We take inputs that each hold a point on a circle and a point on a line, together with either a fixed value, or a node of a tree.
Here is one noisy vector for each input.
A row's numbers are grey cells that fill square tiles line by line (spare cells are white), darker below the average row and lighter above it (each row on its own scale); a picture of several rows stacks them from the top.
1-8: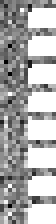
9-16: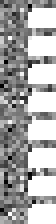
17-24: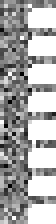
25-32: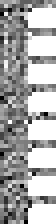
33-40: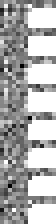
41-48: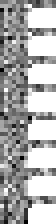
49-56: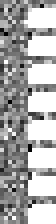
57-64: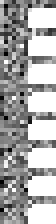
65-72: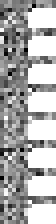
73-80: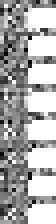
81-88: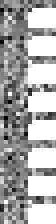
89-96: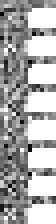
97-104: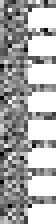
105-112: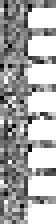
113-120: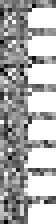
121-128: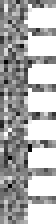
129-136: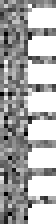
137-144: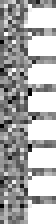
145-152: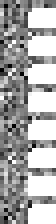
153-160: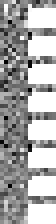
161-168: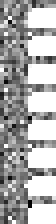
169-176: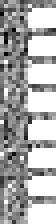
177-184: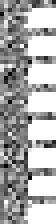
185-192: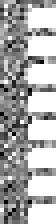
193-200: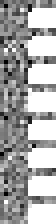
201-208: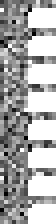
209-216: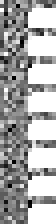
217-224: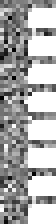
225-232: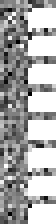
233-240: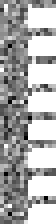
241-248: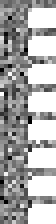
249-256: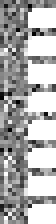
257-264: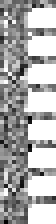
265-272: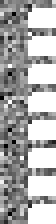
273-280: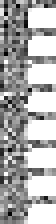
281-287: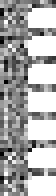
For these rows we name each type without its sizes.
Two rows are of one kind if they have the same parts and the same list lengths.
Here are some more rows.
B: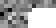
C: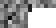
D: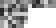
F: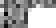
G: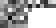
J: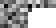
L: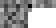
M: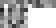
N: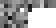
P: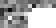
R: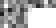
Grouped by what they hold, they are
B, D, M, P, R
C, F, G, J, L, N

